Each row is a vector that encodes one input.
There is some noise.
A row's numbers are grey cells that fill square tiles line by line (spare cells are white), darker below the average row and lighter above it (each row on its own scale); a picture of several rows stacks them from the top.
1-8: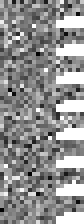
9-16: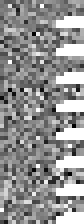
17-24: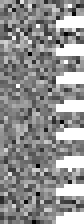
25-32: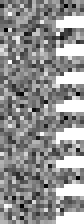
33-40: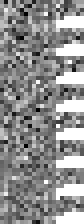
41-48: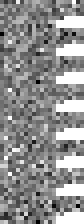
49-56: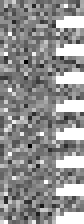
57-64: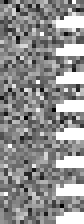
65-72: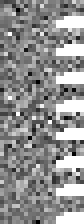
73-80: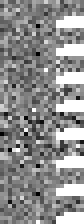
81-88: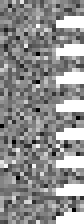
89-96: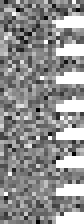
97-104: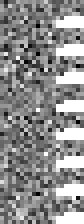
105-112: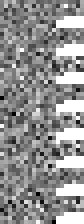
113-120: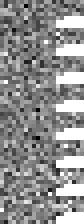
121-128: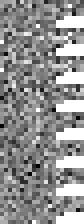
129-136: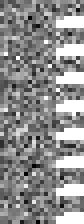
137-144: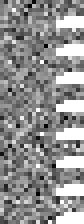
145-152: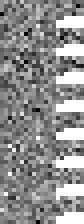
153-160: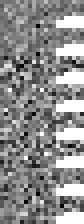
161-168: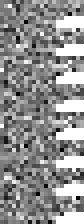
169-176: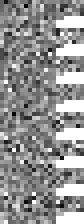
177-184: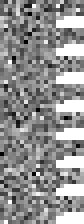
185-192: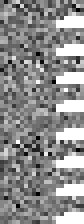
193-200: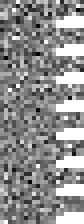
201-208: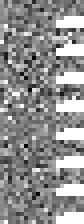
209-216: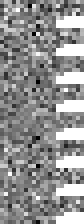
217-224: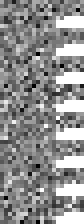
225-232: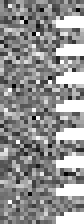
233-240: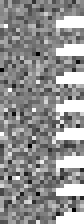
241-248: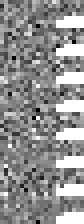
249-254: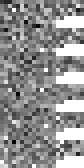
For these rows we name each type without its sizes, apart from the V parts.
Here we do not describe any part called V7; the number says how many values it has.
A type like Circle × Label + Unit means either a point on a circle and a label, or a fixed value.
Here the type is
(Circle + Label) × V7 + Line.
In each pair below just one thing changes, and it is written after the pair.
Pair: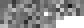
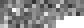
the label
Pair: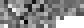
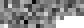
the label
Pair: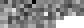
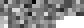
the value of V7
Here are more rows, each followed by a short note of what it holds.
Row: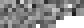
a point on a line
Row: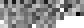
a label and a value of V7
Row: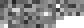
a label and a value of V7
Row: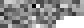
a point on a line
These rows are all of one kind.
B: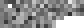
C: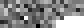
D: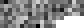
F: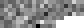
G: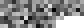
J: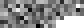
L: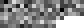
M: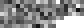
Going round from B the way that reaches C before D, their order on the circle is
B, G, M, J, C, L, F, D.
